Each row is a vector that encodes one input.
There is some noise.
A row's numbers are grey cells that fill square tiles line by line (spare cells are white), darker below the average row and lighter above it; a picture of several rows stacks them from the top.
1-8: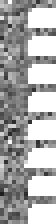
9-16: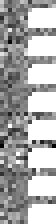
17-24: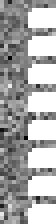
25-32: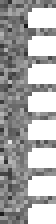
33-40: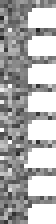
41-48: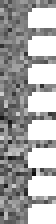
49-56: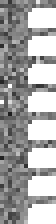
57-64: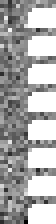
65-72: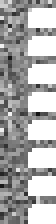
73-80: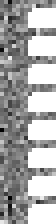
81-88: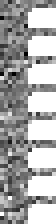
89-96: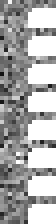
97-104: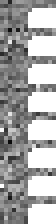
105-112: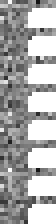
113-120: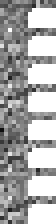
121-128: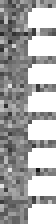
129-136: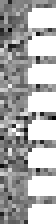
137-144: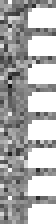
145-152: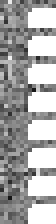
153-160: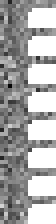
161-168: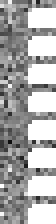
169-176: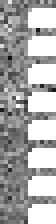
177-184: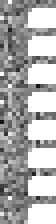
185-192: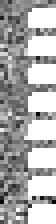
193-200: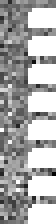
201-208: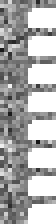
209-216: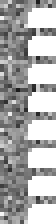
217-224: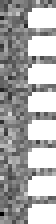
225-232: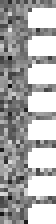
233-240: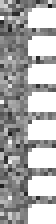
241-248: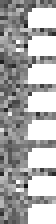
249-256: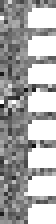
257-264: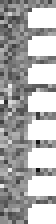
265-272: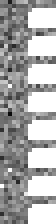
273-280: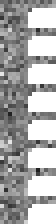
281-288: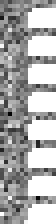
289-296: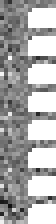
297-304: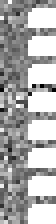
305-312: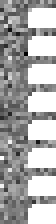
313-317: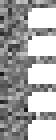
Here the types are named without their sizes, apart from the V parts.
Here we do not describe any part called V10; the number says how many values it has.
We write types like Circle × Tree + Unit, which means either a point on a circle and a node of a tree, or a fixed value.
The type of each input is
List(Line × V10).
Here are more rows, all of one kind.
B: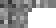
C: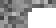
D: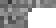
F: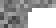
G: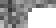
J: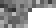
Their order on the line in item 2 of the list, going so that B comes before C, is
G, F, J, D, B, C.
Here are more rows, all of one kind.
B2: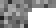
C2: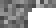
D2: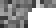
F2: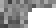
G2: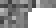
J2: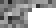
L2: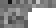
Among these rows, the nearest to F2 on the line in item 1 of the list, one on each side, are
B2 and D2.
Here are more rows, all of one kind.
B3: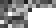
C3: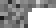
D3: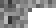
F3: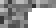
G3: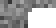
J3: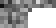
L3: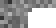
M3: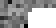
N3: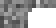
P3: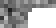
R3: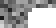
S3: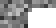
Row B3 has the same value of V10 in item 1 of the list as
L3 and M3.
